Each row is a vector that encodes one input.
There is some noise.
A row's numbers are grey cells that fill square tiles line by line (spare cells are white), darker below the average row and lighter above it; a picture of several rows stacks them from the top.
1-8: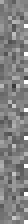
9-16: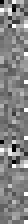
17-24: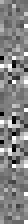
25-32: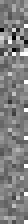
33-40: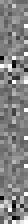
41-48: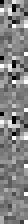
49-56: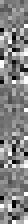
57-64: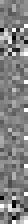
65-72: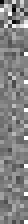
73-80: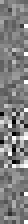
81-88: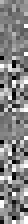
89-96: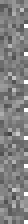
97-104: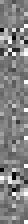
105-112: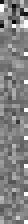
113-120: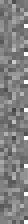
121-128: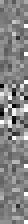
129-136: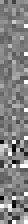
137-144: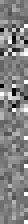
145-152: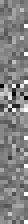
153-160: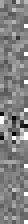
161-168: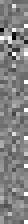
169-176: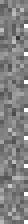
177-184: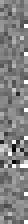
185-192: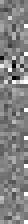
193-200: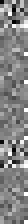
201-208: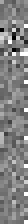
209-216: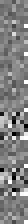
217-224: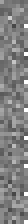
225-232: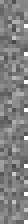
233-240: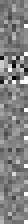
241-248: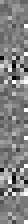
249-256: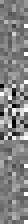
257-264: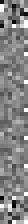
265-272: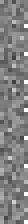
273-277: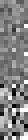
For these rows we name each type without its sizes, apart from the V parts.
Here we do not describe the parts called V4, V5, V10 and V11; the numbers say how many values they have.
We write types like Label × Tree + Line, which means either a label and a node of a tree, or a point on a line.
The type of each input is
Bool × Bool × Bool × Bool × Tree × V4 × V5 × V10 × V11 + List(Line).
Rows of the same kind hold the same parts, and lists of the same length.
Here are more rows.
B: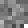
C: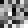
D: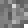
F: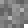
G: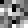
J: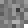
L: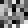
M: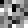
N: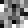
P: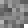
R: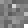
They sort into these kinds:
B, D, F, J, P, R
C, L
G, M
N

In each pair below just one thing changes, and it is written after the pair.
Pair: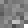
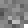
the node of the tree
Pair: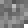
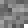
the value of V4
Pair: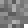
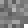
the value of V5
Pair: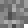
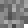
the value of V10
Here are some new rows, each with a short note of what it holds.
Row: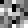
a list of one item
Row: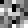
a list of one item
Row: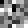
a list of one item
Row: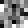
the empty list
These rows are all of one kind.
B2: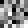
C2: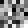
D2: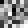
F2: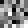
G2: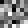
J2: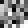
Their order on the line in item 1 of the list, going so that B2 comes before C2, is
J2, G2, F2, B2, D2, C2.
